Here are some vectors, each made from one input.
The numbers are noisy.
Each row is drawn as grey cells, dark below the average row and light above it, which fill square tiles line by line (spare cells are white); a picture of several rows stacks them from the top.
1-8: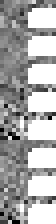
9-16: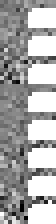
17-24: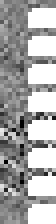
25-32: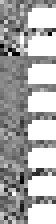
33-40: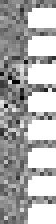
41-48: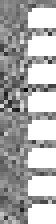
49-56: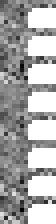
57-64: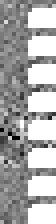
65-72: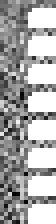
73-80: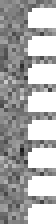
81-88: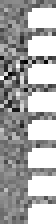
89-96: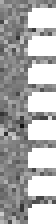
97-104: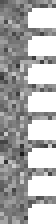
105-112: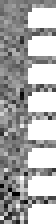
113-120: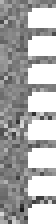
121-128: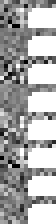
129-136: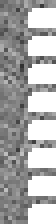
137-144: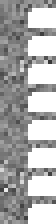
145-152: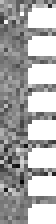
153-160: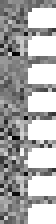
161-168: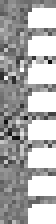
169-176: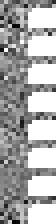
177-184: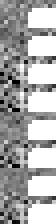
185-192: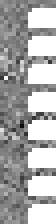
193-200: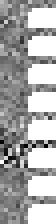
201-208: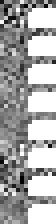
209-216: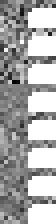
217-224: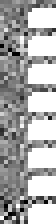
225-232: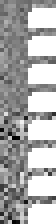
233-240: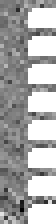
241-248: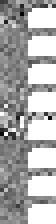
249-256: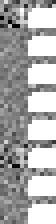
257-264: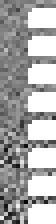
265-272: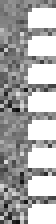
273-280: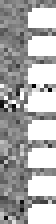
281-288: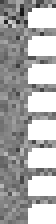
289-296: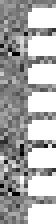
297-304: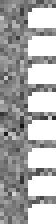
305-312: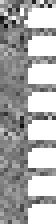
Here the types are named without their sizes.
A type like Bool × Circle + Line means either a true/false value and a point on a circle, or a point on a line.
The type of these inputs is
(Bool × Circle + Unit) × Tree + Line.
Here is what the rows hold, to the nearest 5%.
About 15% of them hold a point on a line. The rest hold a node of a tree, together with either a point on a circle and a true/false value, or a fixed value.
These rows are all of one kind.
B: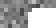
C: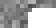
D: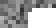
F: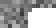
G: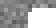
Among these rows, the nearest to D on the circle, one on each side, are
C and F.
